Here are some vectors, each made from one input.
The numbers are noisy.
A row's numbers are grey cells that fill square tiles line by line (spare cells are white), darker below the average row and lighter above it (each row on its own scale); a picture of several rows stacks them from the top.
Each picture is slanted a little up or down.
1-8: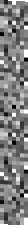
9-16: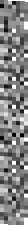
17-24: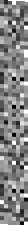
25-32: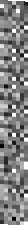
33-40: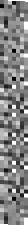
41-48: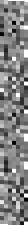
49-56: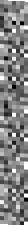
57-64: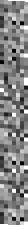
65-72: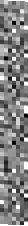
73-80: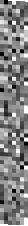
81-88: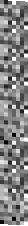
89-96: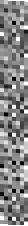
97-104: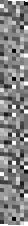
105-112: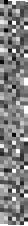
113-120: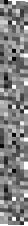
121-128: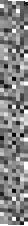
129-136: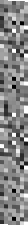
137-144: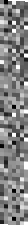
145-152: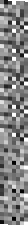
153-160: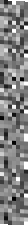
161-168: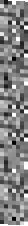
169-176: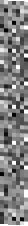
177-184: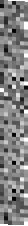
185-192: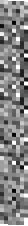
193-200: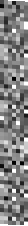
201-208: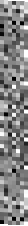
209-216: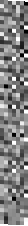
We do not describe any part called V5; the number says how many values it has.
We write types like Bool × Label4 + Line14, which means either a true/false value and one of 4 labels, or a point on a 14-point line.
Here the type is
Bool × Line11 + Line6 + V5.
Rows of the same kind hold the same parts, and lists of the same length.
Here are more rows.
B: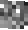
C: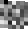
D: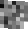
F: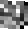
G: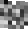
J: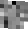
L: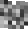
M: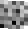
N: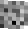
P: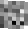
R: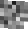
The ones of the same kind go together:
B, C, F, G, L
D, J, R
M, N, P

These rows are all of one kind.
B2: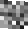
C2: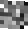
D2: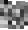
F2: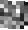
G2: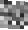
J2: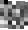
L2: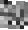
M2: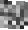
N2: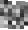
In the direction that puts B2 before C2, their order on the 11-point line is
B2, G2, C2, L2, M2, F2, N2, D2, J2.
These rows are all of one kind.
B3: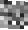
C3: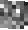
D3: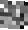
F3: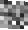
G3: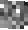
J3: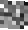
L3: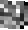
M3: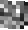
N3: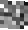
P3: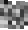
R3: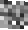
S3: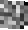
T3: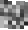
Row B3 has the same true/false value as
F3, P3, R3 and T3.
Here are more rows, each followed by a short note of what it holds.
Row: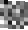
a point on an 11-point line and a true/false value
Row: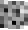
a point on a 6-point line
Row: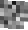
a value of V5
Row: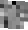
a value of V5
